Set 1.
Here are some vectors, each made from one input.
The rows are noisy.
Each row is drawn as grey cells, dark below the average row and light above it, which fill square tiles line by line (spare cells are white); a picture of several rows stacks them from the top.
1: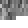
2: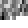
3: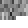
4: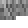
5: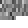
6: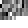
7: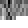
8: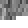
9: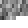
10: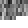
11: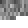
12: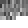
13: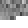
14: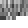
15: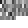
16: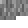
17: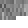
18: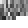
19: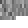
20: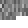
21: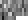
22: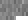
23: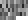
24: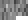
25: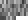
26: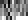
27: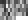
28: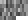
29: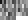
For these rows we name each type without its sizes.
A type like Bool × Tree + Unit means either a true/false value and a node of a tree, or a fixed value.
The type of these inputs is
Tree.
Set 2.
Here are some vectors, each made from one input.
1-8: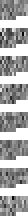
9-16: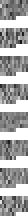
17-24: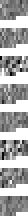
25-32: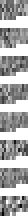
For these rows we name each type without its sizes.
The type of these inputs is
Tree.
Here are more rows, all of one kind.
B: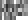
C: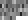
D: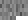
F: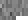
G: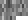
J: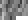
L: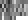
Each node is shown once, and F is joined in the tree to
G and J.
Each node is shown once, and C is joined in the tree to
D.
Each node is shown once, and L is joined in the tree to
B.
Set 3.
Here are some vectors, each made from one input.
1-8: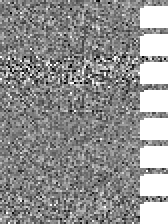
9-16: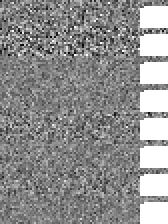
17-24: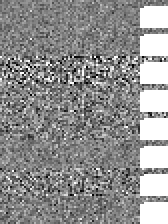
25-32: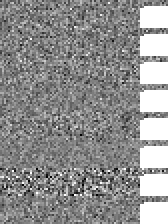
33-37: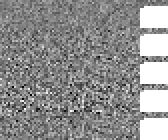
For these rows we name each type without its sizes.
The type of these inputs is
Line.
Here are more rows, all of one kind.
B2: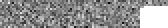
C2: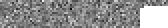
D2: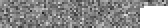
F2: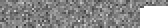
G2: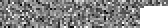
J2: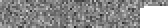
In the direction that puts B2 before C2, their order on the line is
D2, J2, B2, F2, C2, G2.
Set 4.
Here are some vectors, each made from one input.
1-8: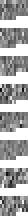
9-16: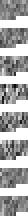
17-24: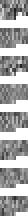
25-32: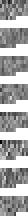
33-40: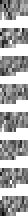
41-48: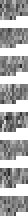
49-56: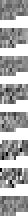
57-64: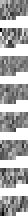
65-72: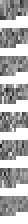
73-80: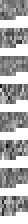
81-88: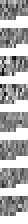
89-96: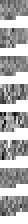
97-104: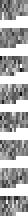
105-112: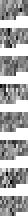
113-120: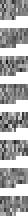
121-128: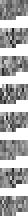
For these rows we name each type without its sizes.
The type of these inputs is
Tree.
